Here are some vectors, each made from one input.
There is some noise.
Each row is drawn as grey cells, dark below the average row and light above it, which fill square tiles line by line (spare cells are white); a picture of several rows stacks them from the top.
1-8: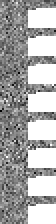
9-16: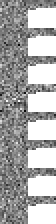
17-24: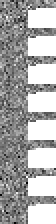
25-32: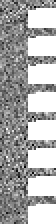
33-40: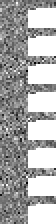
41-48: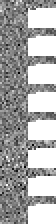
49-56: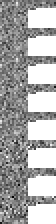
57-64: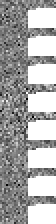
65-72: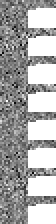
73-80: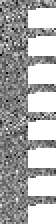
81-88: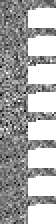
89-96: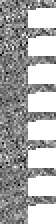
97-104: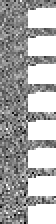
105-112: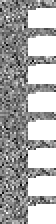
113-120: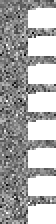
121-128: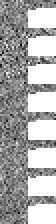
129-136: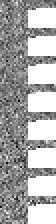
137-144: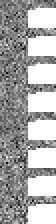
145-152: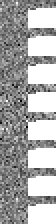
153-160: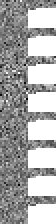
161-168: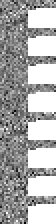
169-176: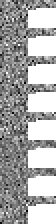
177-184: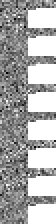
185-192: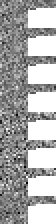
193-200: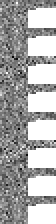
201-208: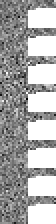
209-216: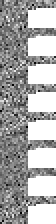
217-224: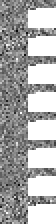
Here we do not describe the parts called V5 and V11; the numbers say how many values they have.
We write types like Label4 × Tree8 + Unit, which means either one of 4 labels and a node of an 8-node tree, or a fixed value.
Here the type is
Bool × (Circle10 + V5) + V11.
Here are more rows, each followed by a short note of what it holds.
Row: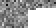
a true/false value and a value of V5
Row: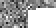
a value of V11
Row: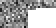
a value of V11
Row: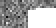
a point on a 10-point circle and a true/false value
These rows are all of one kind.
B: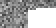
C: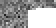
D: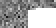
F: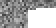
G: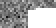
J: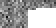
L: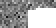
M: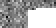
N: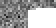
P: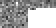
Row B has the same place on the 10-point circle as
C, D, F and N.
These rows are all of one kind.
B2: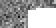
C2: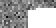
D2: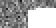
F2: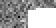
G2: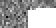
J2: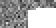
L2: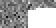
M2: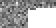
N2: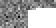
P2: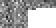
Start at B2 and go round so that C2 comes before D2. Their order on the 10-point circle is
B2, F2, L2, C2, P2, G2, D2, M2, J2, N2.
